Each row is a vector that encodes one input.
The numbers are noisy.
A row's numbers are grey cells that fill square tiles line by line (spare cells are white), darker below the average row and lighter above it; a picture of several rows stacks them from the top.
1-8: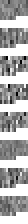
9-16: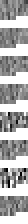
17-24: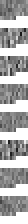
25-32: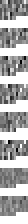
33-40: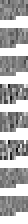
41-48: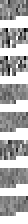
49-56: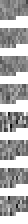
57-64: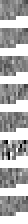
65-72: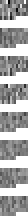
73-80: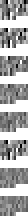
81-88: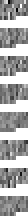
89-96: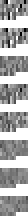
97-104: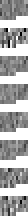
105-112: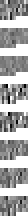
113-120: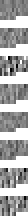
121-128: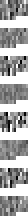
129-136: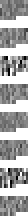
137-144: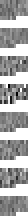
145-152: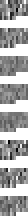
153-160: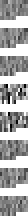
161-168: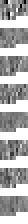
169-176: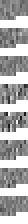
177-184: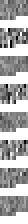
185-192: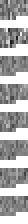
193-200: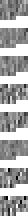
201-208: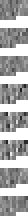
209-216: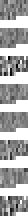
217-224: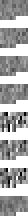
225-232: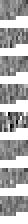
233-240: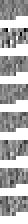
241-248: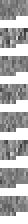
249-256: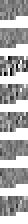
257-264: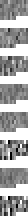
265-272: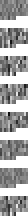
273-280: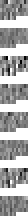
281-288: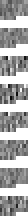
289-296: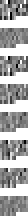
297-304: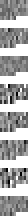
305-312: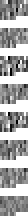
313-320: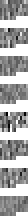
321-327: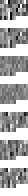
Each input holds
a point on a 4-point line and a point on a 5-point line, together with either a point on a 4-point line and a point on a 5-point line, or a point on a 6-point line.
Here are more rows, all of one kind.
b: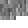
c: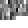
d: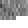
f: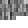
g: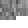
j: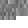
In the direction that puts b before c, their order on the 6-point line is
b, f, j, d, g, c.
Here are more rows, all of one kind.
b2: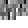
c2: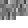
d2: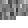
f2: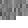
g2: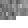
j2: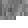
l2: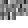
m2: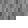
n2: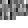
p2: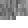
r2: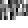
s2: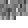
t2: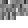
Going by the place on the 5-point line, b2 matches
j2, l2, p2 and r2.
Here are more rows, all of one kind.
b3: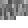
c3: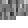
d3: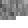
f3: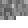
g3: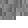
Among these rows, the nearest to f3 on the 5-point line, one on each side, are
c3 and d3.
